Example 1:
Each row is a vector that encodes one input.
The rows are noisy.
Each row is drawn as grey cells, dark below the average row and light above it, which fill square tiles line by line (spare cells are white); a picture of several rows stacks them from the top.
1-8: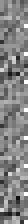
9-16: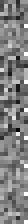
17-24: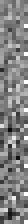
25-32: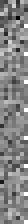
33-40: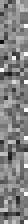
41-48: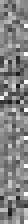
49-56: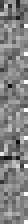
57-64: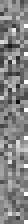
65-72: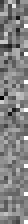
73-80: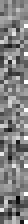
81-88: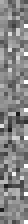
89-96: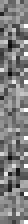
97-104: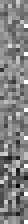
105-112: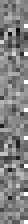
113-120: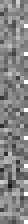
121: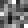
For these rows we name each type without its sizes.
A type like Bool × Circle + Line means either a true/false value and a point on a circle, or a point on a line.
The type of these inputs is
(Bool × Bool × Bool + Unit) × Tree + Line.
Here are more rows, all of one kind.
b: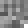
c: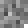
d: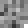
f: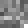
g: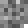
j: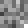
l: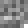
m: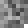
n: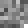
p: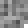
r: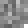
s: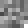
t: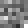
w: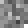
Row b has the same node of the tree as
d, p, s and t.
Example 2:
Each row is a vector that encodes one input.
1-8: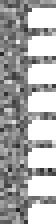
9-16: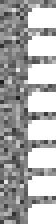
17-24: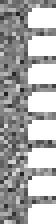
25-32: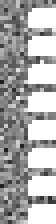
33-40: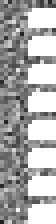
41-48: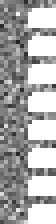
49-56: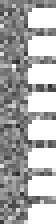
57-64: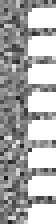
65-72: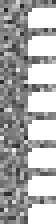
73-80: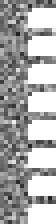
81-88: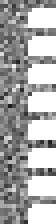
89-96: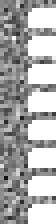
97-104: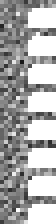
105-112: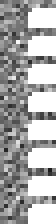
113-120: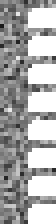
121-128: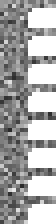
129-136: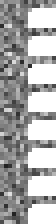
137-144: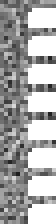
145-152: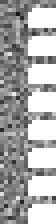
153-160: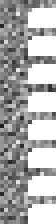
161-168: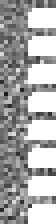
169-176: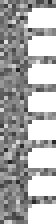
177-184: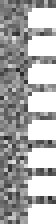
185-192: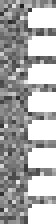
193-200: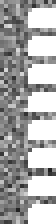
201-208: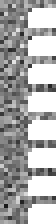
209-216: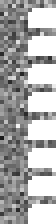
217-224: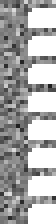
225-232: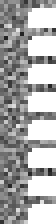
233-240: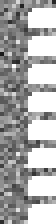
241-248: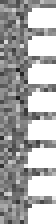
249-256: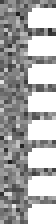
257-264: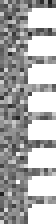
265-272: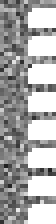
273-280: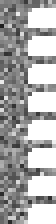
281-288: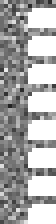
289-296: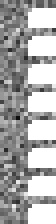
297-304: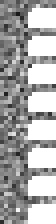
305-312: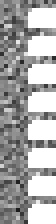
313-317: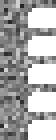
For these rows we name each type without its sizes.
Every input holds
either a point on a circle, or a point on a line and a true/false value.
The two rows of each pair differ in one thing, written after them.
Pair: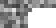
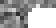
the true/false value
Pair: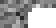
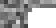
the true/false value
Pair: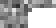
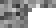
the true/false value
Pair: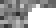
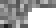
the true/false value
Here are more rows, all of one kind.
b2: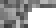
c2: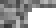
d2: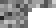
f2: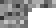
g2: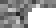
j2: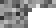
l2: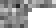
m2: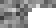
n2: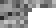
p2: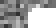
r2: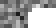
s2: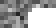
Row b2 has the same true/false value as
c2 and l2.
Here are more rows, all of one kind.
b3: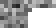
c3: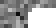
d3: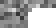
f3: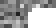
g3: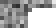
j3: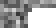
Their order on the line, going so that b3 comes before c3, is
g3, b3, d3, j3, c3, f3.
